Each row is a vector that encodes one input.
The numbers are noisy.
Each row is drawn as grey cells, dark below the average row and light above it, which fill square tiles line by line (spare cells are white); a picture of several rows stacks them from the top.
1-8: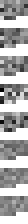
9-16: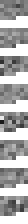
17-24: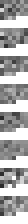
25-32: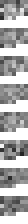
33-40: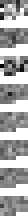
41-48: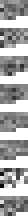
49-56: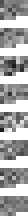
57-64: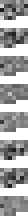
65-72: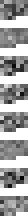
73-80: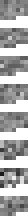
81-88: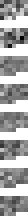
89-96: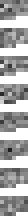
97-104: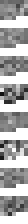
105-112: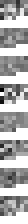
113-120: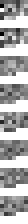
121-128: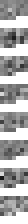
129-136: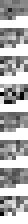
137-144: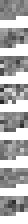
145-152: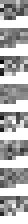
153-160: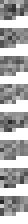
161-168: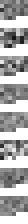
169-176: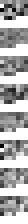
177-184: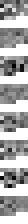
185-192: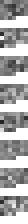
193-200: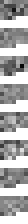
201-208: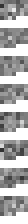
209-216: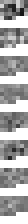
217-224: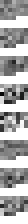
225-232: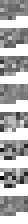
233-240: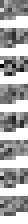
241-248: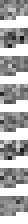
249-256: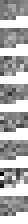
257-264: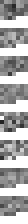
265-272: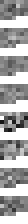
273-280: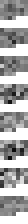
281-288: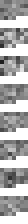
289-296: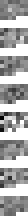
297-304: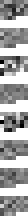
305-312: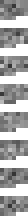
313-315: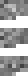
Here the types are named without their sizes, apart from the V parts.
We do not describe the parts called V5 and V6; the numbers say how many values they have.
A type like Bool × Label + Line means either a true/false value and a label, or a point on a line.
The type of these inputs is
(Bool × Bool × Bool + V5) × Line × V6.
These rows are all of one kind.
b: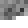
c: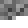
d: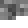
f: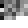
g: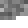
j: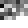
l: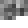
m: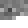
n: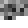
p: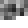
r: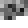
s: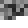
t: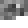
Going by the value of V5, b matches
c, j and m.
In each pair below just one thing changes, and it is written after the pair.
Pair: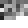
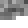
the place on the line
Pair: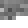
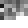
the value of V6
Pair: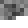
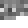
the value of V5
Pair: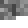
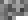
the value of V5
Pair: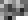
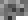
the value of V5
